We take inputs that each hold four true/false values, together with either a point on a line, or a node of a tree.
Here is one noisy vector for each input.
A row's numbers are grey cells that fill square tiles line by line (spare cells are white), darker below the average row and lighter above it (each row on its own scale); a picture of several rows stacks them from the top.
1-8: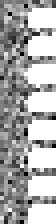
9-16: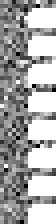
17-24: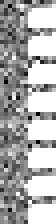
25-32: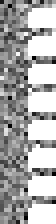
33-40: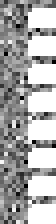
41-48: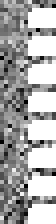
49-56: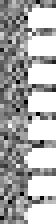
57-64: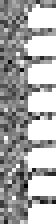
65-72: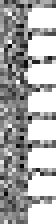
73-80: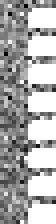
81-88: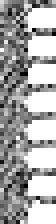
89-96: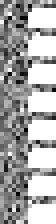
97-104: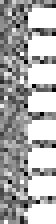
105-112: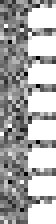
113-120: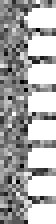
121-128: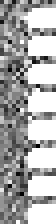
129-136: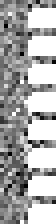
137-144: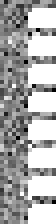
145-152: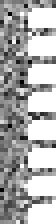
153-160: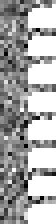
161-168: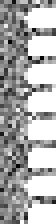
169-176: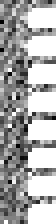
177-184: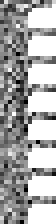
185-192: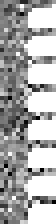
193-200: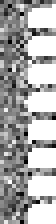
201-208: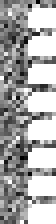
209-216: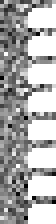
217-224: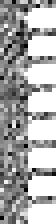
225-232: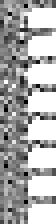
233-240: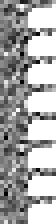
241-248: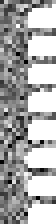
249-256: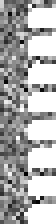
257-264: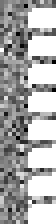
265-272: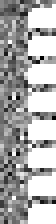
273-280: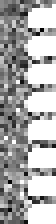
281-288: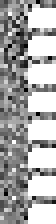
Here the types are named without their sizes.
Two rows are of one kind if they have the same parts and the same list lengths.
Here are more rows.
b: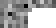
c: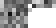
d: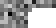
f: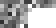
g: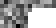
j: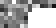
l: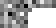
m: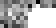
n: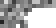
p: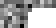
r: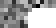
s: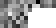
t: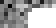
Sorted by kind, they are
b, d, g, j, l, m, p, s
c, f, n, r, t

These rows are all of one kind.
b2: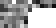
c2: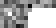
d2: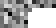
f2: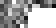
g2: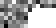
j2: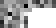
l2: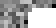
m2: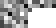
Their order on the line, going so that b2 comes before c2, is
j2, m2, d2, l2, b2, f2, g2, c2.
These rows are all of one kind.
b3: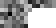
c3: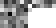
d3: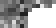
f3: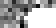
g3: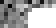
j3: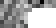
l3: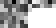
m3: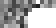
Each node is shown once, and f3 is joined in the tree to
l3 and m3.
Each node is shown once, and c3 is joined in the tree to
l3.
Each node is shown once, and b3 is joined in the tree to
j3.
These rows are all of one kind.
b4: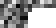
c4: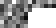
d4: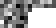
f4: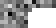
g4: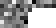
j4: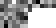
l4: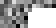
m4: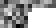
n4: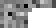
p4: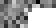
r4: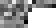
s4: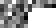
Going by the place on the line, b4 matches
j4 and p4.
